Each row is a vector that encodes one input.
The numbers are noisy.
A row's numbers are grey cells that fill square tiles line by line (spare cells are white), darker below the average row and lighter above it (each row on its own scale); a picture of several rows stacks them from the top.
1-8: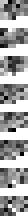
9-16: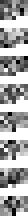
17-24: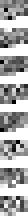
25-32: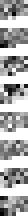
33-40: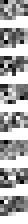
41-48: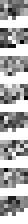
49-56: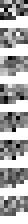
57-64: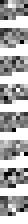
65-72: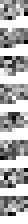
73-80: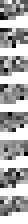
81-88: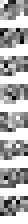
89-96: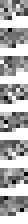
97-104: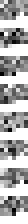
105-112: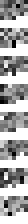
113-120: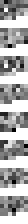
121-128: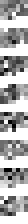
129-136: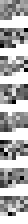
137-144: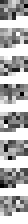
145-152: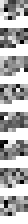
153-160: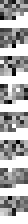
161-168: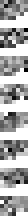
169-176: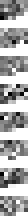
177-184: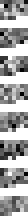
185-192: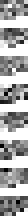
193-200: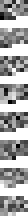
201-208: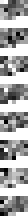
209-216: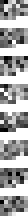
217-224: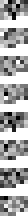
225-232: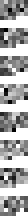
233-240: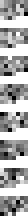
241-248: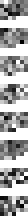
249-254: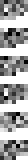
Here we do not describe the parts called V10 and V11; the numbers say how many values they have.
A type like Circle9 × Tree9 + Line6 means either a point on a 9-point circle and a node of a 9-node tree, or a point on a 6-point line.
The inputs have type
Bool × V10 × V11 + Line5.
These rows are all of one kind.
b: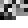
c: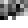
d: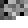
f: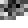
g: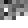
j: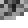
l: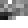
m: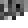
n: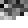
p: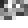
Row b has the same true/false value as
d, l and m.
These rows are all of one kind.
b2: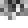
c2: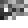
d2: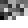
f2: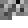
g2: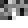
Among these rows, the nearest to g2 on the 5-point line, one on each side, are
d2 and f2.
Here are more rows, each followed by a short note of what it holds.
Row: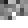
a point on a 5-point line
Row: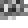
a point on a 5-point line
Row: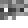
a point on a 5-point line
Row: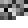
a true/false value, a value of V10 and a value of V11
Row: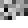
a true/false value, a value of V10 and a value of V11
